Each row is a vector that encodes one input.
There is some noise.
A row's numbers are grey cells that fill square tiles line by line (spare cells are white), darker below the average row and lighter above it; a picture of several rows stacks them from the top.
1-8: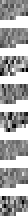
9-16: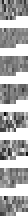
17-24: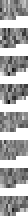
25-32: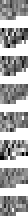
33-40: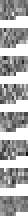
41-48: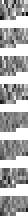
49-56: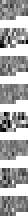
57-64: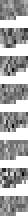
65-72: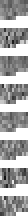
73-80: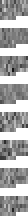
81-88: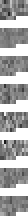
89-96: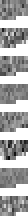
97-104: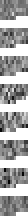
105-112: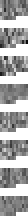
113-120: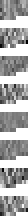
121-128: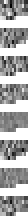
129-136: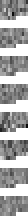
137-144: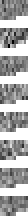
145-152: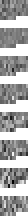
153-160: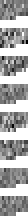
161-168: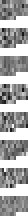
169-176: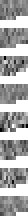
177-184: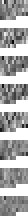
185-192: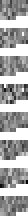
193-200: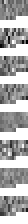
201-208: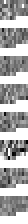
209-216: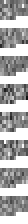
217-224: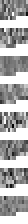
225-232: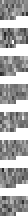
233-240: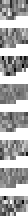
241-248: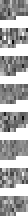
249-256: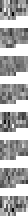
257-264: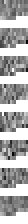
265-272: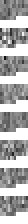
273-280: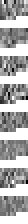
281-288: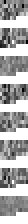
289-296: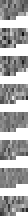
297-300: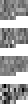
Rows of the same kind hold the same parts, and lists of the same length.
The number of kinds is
2.
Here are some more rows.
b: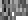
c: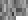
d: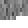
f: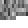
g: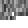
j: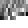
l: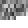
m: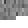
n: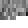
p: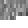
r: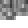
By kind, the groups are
b, c, f, g, j, l, m, p, r
d, n

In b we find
a point on a 5-point line and four true/false values.
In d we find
a point on a 5-point line.
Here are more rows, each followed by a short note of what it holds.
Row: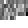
a point on a 5-point line
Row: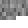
a point on a 5-point line
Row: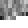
a point on a 5-point line and four true/false values
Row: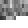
a point on a 5-point line
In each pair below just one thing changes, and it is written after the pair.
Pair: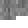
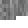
the place on the 5-point line
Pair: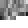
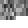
the place on the 5-point line
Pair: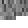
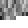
one of the four true/false values
